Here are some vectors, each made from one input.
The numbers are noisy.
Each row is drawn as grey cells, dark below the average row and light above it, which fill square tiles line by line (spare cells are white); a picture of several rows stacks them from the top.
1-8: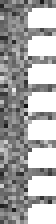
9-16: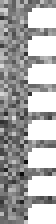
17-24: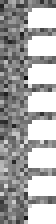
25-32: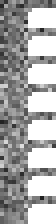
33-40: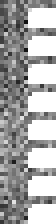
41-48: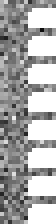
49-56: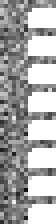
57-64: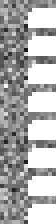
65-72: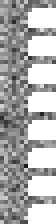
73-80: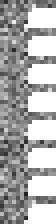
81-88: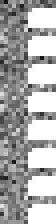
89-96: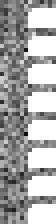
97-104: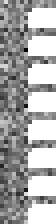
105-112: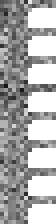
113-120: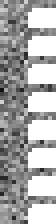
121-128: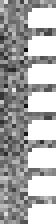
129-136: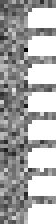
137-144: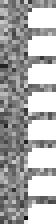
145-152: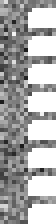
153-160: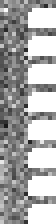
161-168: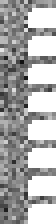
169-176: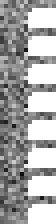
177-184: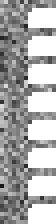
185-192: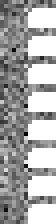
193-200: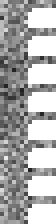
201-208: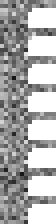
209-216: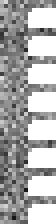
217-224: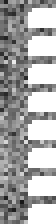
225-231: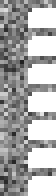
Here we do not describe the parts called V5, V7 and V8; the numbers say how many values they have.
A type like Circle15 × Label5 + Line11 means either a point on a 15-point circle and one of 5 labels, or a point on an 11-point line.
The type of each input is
Bool × Line4 × V7 + Line9 × V5 × V8.
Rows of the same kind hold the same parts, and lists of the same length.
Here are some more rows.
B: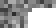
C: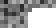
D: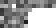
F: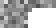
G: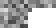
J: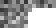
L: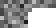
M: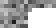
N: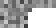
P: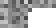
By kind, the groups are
B, C, D, J, L
F, G, M, N, P

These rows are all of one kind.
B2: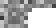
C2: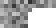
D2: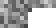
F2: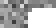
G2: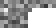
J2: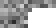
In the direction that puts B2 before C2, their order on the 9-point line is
B2, G2, D2, F2, J2, C2.
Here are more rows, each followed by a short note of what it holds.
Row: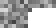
a point on a 9-point line, a value of V5 and a value of V8
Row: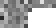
a point on a 9-point line, a value of V5 and a value of V8
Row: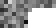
a point on a 4-point line, a true/false value and a value of V7
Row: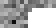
a point on a 9-point line, a value of V5 and a value of V8
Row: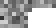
a point on a 9-point line, a value of V5 and a value of V8
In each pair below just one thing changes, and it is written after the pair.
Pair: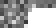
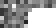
the value of V7
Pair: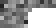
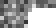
the value of V7
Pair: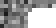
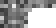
the true/false value
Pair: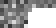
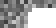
the true/false value
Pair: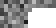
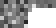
the value of V7
